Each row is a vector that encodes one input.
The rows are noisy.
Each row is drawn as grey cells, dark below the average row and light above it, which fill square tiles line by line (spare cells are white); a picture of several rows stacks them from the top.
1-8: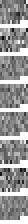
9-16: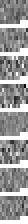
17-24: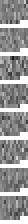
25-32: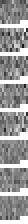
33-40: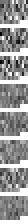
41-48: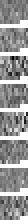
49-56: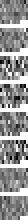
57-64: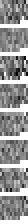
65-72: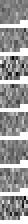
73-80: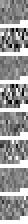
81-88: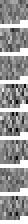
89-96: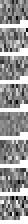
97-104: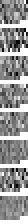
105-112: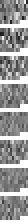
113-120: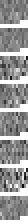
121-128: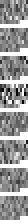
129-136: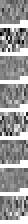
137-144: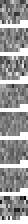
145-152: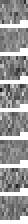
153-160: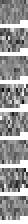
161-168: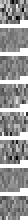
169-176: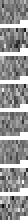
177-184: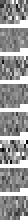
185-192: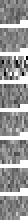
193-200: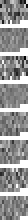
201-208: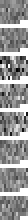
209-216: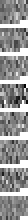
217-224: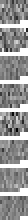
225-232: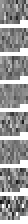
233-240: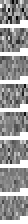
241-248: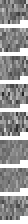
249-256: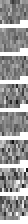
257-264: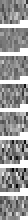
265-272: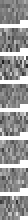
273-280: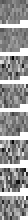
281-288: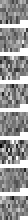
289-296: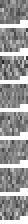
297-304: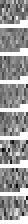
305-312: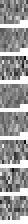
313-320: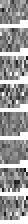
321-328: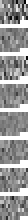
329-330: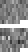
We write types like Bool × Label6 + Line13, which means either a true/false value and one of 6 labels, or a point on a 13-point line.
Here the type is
Circle14 + List2(Line11).
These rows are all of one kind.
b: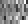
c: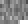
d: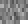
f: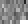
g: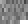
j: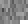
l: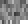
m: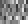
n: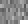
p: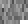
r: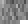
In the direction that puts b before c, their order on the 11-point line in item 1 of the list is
j, p, b, m, d, l, n, f, g, c, r.
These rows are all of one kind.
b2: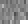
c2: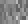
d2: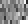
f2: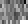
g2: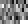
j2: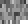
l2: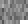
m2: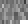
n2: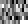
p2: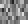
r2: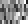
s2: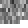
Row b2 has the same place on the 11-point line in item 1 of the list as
j2, m2 and p2.
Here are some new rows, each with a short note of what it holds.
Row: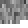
a list of two items
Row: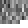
the empty list
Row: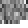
a point on a 14-point circle
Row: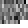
the empty list
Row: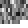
a point on a 14-point circle
